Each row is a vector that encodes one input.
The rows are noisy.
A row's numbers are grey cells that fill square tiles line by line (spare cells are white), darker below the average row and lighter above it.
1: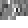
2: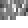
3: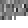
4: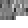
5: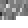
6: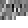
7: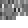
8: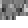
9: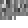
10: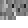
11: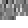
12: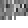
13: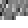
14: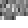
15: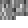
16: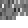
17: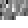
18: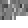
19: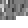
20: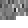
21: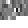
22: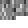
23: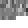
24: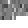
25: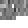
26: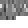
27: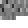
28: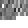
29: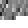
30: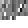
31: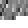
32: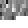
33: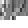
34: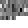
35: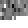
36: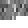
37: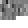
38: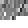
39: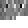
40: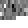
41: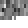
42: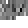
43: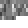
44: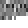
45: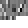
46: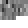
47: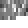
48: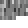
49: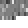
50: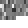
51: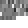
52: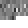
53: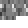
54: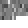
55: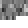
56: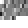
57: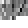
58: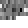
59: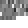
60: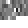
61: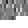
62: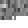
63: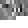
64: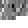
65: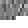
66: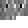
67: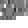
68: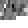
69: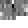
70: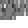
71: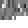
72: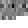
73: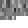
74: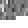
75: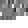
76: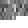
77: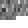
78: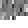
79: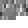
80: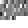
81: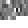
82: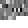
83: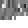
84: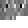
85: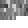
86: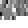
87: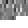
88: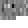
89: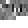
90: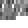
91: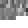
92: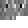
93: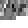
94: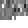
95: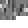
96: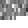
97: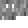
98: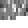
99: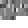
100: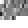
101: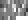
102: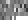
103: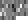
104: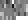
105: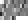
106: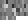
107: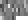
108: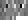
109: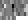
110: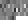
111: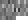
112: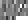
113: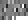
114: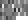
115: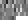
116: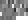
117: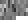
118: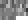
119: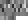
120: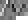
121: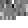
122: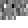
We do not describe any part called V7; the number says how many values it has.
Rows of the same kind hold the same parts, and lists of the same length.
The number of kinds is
4.
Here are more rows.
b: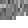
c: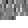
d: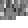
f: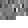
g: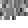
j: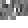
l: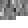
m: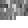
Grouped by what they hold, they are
b, c, f
d, g, l
j
m

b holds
three true/false values and a value of V7.
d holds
a point on a 4-point line, a point on a 5-point line and three true/false values.
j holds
a point on a 4-point line and a point on a 5-point line.
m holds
a value of V7.
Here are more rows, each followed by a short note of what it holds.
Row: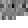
a point on a 4-point line, a point on a 5-point line and three true/false values
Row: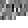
a point on a 4-point line and a point on a 5-point line
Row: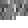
a value of V7
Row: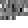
a point on a 4-point line, a point on a 5-point line and three true/false values
